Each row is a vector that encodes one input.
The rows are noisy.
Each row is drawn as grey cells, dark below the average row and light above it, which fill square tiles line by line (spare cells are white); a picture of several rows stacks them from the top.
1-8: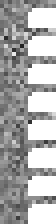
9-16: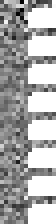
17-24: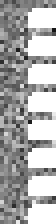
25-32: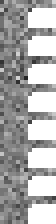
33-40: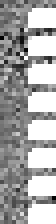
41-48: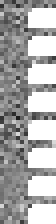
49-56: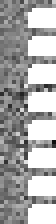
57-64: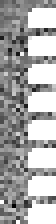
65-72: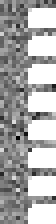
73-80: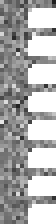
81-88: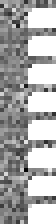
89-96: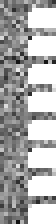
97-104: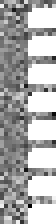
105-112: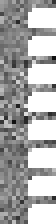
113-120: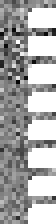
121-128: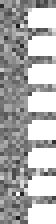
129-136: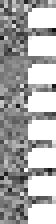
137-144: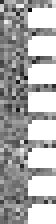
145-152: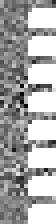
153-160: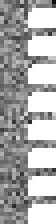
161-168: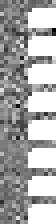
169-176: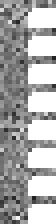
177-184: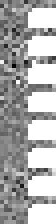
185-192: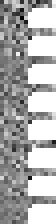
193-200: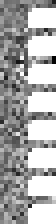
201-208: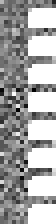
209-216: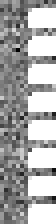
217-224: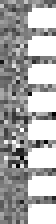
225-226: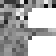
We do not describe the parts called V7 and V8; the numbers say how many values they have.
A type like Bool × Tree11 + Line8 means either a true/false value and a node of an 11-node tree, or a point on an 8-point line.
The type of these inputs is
Bool × V8 + Label6 × V7 + Unit.
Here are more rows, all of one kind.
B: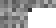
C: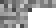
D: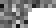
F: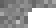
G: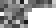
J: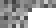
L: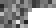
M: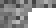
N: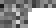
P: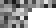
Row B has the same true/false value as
G, J and P.
